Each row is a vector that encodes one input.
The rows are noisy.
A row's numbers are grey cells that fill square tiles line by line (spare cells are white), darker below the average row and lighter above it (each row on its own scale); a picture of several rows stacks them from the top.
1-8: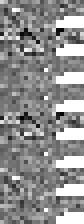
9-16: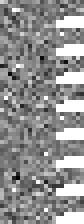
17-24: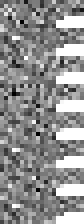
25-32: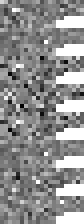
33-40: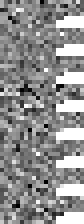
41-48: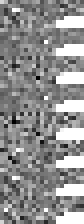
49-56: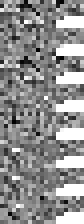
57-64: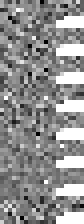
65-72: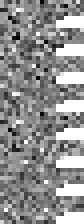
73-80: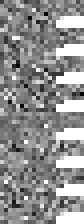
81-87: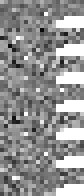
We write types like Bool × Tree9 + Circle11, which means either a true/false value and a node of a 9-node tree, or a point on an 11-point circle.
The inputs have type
Bool × Bool × Bool + Line12.
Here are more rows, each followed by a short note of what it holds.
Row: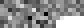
a point on a 12-point line
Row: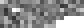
three true/false values
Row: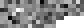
three true/false values
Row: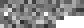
three true/false values
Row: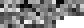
three true/false values
